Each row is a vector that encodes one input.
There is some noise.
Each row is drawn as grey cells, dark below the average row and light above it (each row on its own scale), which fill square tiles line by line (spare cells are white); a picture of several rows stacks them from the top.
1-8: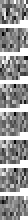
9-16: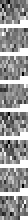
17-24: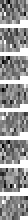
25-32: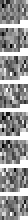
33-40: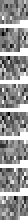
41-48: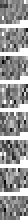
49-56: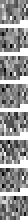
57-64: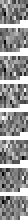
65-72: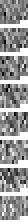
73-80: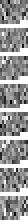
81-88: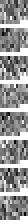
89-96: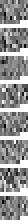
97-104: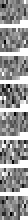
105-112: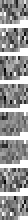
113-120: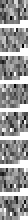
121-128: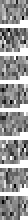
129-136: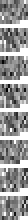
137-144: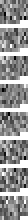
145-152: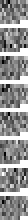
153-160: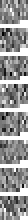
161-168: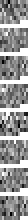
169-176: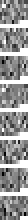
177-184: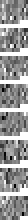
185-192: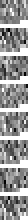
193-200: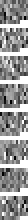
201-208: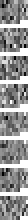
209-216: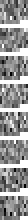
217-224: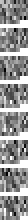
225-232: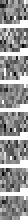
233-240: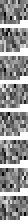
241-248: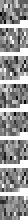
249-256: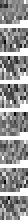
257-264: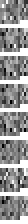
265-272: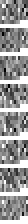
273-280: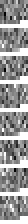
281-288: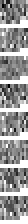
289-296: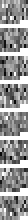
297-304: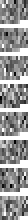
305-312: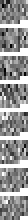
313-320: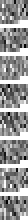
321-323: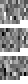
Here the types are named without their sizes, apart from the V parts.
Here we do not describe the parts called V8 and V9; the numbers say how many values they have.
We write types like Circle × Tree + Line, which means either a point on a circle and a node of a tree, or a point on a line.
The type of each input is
(Bool × (Tree + Unit) + V8) × V9.
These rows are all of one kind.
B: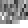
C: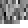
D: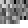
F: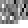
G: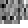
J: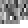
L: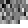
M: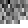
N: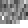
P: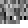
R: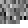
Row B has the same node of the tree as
D, F and M.
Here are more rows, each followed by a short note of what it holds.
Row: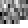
a value of V8 and a value of V9
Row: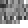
a node of a tree, a true/false value and a value of V9
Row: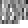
a value of V8 and a value of V9
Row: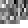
a node of a tree, a true/false value and a value of V9
